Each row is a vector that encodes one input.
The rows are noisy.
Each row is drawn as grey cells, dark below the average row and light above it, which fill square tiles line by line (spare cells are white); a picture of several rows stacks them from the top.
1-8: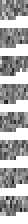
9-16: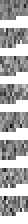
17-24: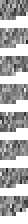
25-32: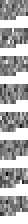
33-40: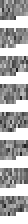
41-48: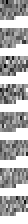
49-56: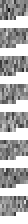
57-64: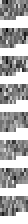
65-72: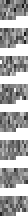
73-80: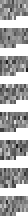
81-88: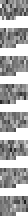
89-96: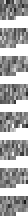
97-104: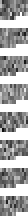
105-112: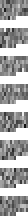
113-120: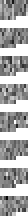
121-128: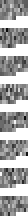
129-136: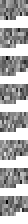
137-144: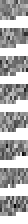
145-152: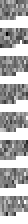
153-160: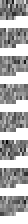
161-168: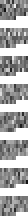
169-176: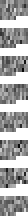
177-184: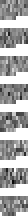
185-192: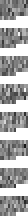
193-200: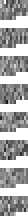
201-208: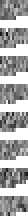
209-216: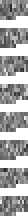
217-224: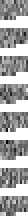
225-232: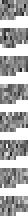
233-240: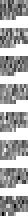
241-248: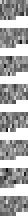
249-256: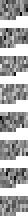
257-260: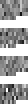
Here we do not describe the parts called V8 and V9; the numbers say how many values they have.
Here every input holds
two labels (each one of 10) and a value of V8, together with either a point on a 5-point line, or a value of V9.
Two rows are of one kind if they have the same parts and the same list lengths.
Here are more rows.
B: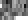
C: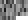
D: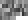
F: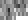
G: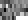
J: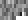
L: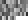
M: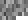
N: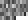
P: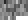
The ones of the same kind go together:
B, C, D, G, N
F, J, L, M, P

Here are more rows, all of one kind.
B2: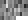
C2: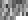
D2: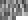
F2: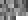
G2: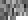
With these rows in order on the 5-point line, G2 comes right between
B2 and D2.
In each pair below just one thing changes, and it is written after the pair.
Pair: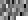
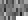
the value of V8
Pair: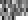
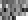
the value of V8
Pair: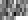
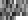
one of the two labels
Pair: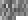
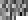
the value of V9
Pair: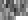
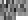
one of the two labels
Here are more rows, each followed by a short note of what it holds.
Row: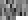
two labels (each one of 10), a value of V8 and a value of V9
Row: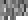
two labels (each one of 10), a point on a 5-point line and a value of V8
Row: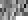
two labels (each one of 10), a value of V8 and a value of V9
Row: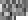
two labels (each one of 10), a value of V8 and a value of V9
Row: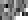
two labels (each one of 10), a value of V8 and a value of V9
